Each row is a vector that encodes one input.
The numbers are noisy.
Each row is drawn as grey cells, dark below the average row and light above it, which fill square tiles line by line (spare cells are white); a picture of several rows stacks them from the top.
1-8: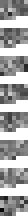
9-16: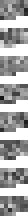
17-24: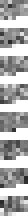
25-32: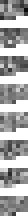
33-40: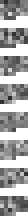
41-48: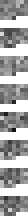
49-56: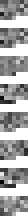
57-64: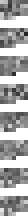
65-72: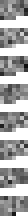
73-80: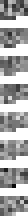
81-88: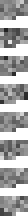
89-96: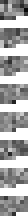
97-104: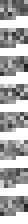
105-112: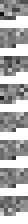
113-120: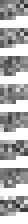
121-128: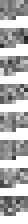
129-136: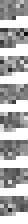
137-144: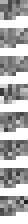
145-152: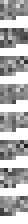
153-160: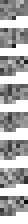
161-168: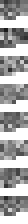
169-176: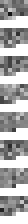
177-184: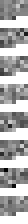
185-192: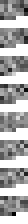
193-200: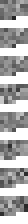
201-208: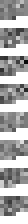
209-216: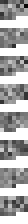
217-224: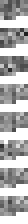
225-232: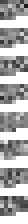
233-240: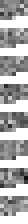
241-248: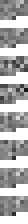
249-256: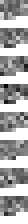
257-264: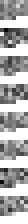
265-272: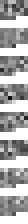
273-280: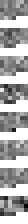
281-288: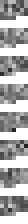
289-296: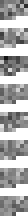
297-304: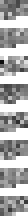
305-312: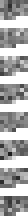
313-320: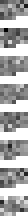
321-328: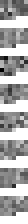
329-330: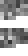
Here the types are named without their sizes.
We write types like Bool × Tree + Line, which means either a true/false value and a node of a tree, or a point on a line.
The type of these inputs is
Bool × Bool × Bool + List(Circle).
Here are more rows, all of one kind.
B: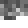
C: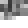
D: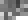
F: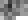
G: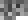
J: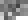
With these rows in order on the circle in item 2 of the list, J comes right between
B and G.
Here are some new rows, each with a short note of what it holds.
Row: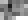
a list of two items
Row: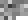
the empty list
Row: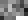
three true/false values
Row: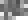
a list of two items
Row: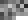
three true/false values
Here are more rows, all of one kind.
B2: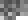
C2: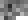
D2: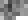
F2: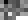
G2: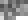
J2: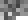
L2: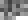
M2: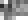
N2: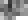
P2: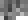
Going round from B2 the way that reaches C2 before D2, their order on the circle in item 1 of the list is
B2, F2, J2, G2, M2, P2, C2, D2, N2, L2.
